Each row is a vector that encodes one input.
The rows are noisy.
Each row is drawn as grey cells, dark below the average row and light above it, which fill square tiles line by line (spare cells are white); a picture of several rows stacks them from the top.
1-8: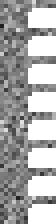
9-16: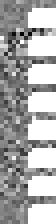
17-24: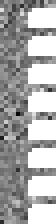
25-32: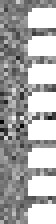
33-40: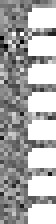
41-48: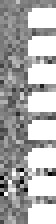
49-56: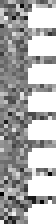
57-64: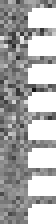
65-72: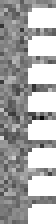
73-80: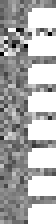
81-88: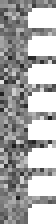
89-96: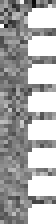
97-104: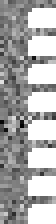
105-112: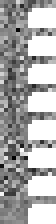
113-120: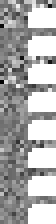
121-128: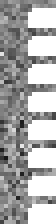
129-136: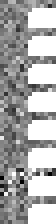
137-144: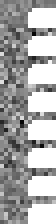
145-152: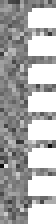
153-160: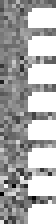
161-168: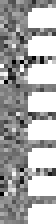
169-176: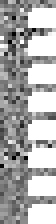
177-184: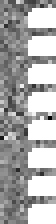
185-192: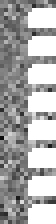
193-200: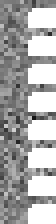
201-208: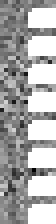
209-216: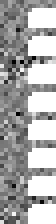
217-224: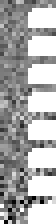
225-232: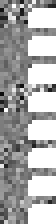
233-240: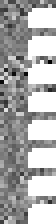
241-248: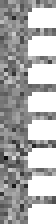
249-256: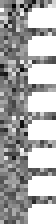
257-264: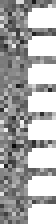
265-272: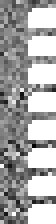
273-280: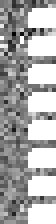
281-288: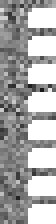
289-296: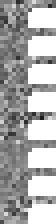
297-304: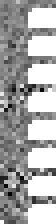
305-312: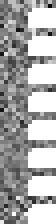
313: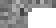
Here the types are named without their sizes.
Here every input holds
a true/false value, together with either a label, or a point on a line.
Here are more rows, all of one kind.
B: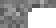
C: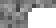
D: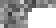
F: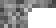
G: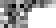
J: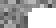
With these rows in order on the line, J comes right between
D and G.
